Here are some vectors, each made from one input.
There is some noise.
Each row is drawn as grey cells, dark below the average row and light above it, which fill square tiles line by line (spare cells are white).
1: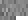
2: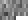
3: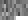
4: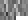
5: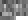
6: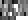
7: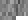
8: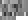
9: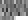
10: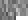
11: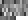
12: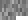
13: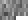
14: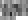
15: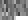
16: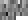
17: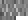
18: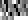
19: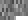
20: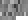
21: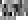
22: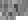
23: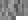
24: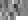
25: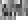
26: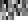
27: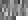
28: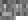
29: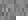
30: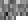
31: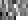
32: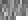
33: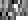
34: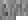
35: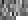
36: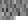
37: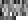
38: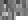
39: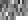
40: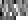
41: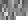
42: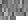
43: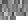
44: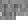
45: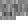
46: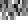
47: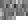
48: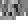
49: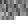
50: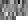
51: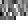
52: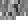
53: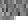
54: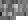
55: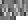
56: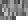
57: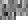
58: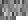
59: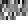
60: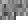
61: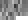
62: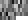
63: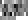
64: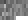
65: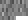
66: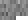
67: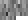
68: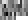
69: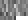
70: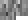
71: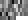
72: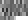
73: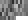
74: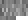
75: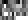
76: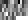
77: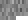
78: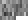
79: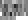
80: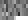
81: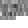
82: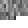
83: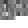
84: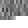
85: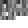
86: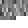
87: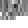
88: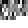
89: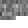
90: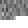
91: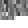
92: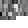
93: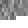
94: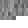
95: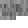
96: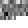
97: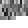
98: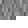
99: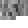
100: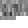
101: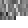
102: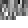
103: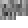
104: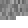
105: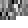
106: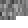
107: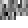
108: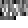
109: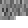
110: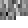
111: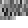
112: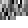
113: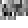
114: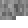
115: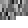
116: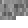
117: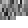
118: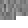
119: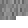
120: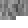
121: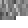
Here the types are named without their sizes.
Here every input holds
either a point on a line, or a list of points on a circle.
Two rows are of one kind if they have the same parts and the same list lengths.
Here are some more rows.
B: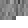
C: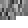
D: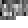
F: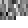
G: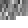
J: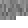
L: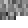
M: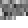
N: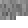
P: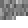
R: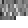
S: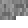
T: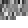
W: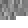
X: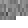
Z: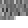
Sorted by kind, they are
B, L, S
C, D, Z
F, G, J, N, R, T, W, X
M, P

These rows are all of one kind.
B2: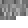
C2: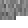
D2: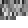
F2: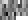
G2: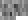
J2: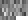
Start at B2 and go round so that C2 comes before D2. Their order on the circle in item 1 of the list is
B2, G2, J2, C2, D2, F2.
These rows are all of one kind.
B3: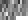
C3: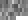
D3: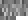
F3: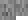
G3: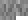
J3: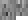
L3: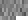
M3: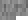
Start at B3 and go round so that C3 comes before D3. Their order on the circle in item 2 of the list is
B3, C3, J3, M3, L3, D3, G3, F3.
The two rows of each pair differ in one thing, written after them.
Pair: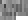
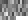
the place on the circle in item 1 of the list
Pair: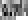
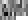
the place on the circle in item 2 of the list
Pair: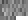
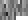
the place on the circle in item 2 of the list
